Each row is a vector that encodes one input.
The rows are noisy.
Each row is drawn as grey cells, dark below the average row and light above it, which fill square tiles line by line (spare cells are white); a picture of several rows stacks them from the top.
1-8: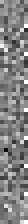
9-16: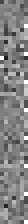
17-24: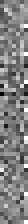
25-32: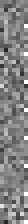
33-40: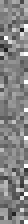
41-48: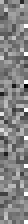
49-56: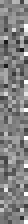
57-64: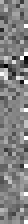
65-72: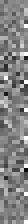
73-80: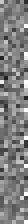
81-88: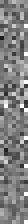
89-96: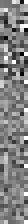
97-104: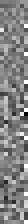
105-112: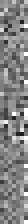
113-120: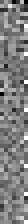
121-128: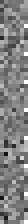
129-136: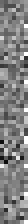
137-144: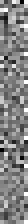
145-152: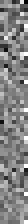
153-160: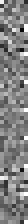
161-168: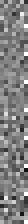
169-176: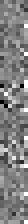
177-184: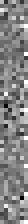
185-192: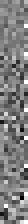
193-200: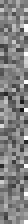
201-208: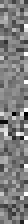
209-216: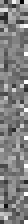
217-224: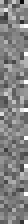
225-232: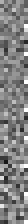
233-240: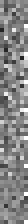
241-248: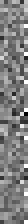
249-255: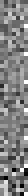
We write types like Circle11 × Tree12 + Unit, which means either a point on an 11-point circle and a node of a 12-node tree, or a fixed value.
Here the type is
Circle9 × Tree12.
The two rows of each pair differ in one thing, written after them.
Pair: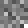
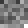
the place on the 9-point circle
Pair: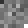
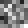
the place on the 9-point circle
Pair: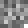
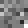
the place on the 9-point circle
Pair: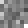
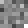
the place on the 9-point circle
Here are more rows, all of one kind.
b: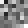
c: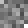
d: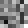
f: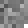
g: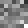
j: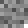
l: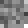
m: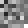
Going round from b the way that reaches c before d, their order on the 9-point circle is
b, j, f, c, d, l, g, m.
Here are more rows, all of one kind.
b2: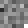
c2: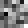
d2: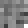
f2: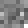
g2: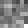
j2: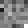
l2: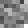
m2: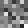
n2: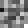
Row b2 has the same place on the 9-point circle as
c2, j2 and l2.
